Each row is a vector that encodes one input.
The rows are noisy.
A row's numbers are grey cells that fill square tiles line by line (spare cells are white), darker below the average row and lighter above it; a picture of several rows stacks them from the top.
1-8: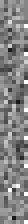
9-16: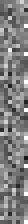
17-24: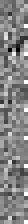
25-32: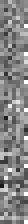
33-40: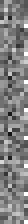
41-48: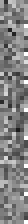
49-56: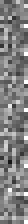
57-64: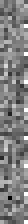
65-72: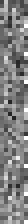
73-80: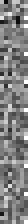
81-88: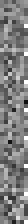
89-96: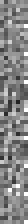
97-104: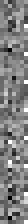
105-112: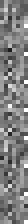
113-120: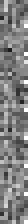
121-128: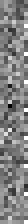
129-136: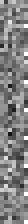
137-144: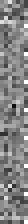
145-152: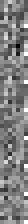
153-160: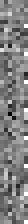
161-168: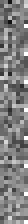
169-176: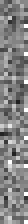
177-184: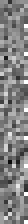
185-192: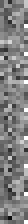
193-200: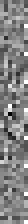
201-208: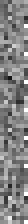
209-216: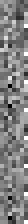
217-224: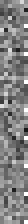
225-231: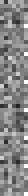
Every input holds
either one of 11 labels and a true/false value, or a point on an 8-point line.
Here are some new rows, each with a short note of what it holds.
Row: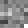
one of 11 labels and a true/false value
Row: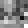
a point on an 8-point line
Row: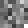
one of 11 labels and a true/false value
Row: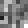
a point on an 8-point line
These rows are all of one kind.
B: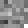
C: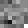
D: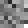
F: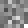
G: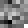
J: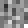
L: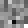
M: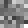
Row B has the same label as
C and G.
